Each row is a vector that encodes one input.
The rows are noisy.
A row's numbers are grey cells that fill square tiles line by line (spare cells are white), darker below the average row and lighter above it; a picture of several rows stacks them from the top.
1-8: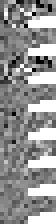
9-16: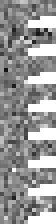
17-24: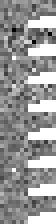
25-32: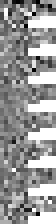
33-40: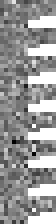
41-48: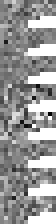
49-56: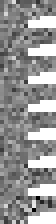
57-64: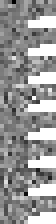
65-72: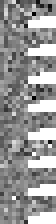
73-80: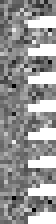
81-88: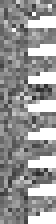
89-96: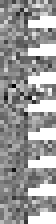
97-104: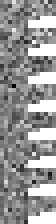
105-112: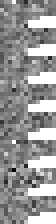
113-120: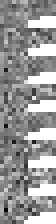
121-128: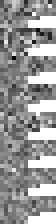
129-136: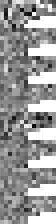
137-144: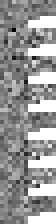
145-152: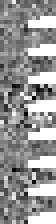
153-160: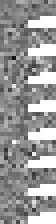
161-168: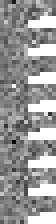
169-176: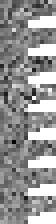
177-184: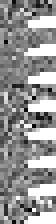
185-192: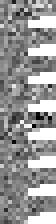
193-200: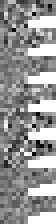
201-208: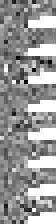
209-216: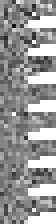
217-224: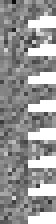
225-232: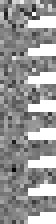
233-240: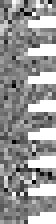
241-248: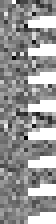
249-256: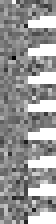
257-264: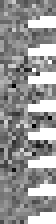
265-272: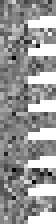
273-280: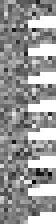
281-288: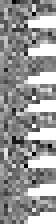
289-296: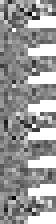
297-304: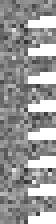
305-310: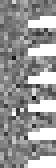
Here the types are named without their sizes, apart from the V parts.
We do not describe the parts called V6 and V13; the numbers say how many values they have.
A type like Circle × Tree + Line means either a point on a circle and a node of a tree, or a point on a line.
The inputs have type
Bool × (Line × V13 + V6).
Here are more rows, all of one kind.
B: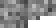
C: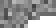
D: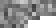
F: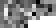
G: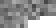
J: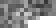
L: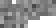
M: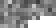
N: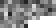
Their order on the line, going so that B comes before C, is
N, B, F, D, J, L, G, C, M.
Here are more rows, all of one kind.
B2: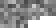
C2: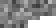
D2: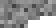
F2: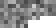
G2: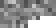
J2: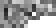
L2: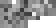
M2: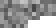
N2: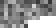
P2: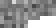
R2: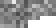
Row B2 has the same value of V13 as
D2, F2, J2 and R2.
